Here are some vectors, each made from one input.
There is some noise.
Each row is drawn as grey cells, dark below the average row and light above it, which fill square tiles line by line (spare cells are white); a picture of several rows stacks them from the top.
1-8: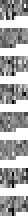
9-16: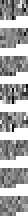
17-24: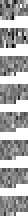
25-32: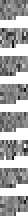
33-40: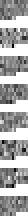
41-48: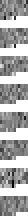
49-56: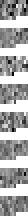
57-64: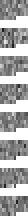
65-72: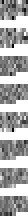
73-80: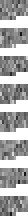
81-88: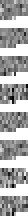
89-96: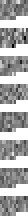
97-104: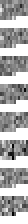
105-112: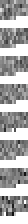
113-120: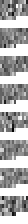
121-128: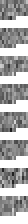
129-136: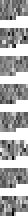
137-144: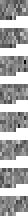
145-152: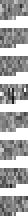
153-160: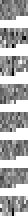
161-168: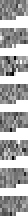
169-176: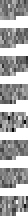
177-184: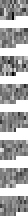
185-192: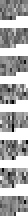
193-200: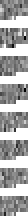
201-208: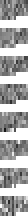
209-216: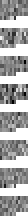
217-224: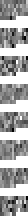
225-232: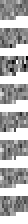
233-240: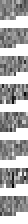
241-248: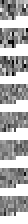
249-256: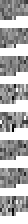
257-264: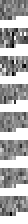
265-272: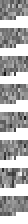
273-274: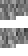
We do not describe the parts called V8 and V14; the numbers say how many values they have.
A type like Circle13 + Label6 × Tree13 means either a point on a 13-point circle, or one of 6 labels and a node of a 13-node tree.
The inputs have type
(Label4 × Line5 + V14) × V8.
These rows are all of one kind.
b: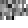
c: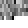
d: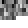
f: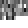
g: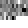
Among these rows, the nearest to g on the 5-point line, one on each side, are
d and f.
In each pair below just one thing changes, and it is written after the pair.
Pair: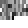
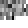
the value of V8
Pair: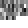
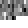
the value of V8
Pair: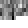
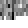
the place on the 5-point line
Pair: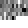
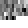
the value of V8
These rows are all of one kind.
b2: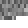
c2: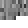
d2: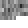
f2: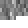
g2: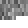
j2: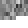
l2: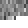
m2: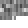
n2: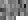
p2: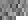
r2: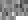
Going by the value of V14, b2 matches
d2, f2 and l2.
